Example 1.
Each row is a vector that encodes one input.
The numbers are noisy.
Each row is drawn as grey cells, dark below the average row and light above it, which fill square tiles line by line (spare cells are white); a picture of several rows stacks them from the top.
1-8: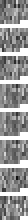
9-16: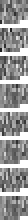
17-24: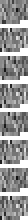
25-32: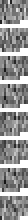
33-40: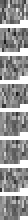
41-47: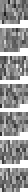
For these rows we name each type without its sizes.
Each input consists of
a point on a circle.
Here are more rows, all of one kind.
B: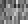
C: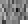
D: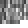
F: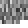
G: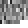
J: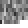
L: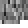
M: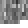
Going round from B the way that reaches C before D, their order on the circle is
B, L, F, C, M, J, G, D.
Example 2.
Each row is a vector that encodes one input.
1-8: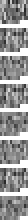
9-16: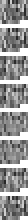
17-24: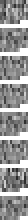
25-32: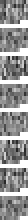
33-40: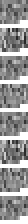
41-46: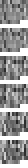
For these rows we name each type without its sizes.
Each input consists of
a point on a line.
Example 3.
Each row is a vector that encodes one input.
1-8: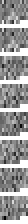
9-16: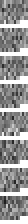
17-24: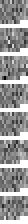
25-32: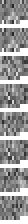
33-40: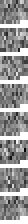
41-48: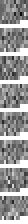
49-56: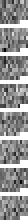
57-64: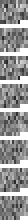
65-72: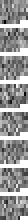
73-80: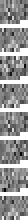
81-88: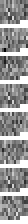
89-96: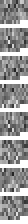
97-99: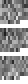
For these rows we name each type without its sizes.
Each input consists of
a point on a circle.
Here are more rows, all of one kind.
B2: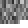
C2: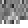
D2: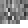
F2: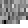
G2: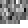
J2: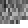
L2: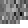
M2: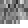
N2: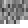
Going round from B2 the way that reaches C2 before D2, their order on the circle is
B2, J2, C2, D2, G2, F2, L2, N2, M2.
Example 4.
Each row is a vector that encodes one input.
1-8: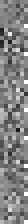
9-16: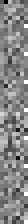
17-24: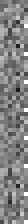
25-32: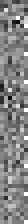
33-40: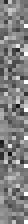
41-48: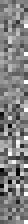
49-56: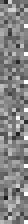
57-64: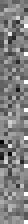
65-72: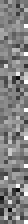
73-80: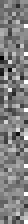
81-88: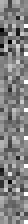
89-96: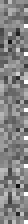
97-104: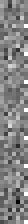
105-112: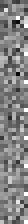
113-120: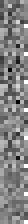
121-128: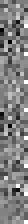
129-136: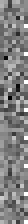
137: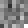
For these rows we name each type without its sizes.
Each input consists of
a node of a tree.
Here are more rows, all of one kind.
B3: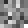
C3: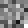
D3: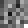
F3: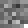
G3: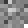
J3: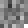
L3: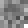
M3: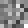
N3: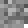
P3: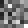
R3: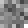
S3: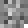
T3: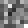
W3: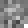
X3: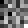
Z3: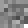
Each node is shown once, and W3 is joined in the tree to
M3 and S3.
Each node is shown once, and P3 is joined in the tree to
D3 and X3.
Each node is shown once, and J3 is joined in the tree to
L3.
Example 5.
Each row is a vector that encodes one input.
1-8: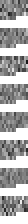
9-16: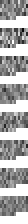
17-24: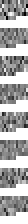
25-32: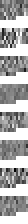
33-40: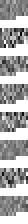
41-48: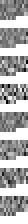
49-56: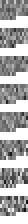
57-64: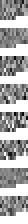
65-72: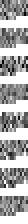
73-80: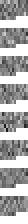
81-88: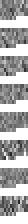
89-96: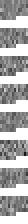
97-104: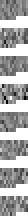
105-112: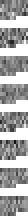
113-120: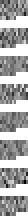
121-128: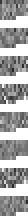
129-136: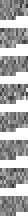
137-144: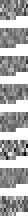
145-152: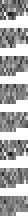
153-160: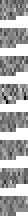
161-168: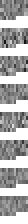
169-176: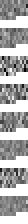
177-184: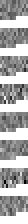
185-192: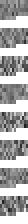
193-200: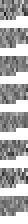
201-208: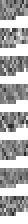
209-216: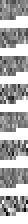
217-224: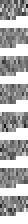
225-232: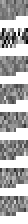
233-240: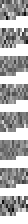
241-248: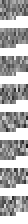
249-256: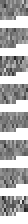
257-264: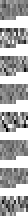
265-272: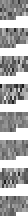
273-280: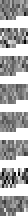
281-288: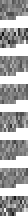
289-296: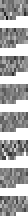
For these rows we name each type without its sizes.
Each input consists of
either a fixed value, or five true/false values.
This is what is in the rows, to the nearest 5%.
A few of them hold a fixed value. The rest hold five true/false values.
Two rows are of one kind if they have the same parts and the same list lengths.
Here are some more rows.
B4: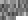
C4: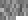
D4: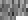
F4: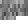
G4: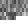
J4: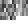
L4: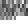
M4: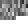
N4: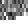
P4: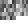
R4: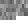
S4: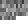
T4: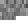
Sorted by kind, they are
B4, C4, D4, F4, G4, L4, M4, N4, R4, S4, T4
J4, P4

